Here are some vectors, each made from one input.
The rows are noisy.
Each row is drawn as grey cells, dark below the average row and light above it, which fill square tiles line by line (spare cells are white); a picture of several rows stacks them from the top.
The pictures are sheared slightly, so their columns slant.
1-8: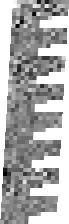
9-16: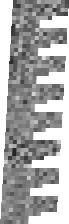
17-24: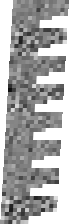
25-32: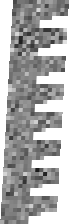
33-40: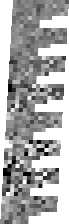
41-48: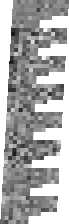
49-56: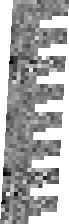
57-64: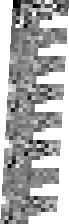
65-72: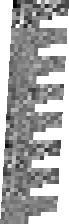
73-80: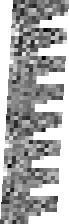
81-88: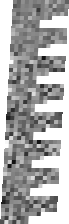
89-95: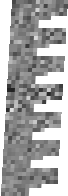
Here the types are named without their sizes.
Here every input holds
a list of points on a line.
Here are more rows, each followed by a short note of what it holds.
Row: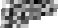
the empty list
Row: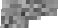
a list of two items
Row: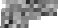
a list of two items
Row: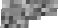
a list of two items
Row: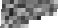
the empty list
